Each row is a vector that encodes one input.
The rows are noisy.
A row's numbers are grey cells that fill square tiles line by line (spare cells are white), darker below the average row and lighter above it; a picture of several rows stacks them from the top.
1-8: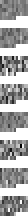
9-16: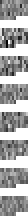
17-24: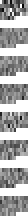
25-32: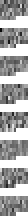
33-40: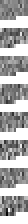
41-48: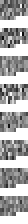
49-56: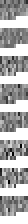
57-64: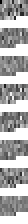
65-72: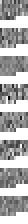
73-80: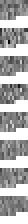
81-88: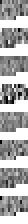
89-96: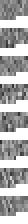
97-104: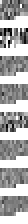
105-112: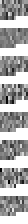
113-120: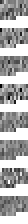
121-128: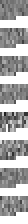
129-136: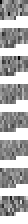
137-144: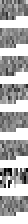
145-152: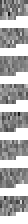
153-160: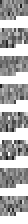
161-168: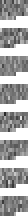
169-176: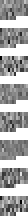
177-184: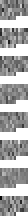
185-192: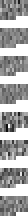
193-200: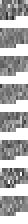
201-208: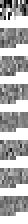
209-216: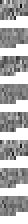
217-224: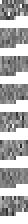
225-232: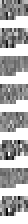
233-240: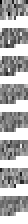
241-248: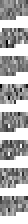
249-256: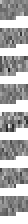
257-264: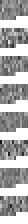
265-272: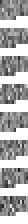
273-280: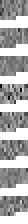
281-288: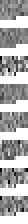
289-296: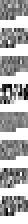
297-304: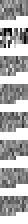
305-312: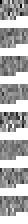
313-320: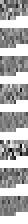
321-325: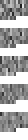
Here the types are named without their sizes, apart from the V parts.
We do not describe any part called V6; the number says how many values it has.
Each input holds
either a fixed value, or a node of a tree, a true/false value and a value of V6.
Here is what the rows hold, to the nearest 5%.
A few of them hold a fixed value. The rest hold a node of a tree, a true/false value and a value of V6.
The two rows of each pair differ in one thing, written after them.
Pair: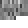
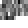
the value of V6
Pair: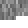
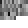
the node of the tree
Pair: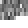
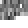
the node of the tree
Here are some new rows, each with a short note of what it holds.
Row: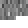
a node of a tree, a true/false value and a value of V6
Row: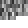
a node of a tree, a true/false value and a value of V6
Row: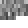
a node of a tree, a true/false value and a value of V6
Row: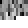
a node of a tree, a true/false value and a value of V6
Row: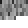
a node of a tree, a true/false value and a value of V6
